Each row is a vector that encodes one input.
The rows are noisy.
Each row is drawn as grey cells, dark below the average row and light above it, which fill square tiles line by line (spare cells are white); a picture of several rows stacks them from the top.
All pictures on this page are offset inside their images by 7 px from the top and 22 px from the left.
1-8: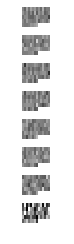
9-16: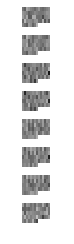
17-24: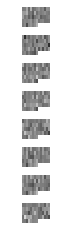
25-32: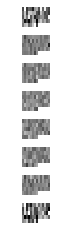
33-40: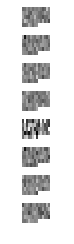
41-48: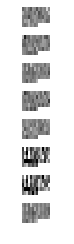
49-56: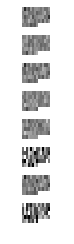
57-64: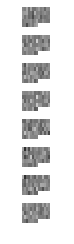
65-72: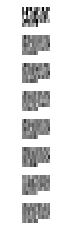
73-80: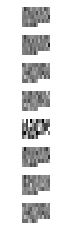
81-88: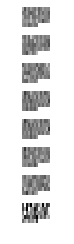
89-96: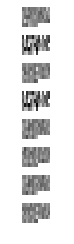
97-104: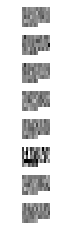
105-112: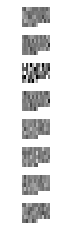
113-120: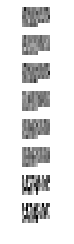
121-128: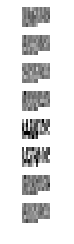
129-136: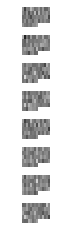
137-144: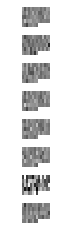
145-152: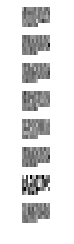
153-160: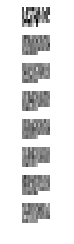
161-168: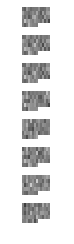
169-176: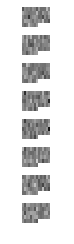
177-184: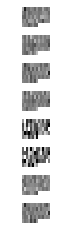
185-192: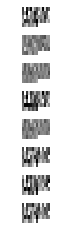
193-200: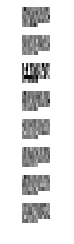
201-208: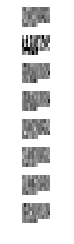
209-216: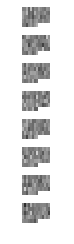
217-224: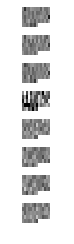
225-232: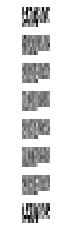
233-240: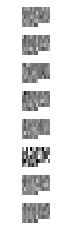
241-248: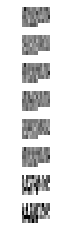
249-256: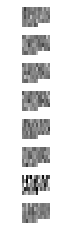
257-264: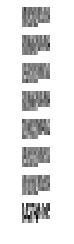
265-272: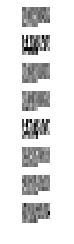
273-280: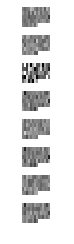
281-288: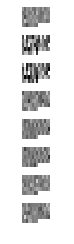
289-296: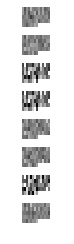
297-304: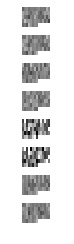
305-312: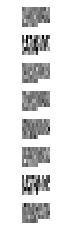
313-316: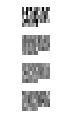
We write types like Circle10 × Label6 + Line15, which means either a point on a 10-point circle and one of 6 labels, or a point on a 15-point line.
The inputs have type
Circle18 × Circle18 + Tree7.
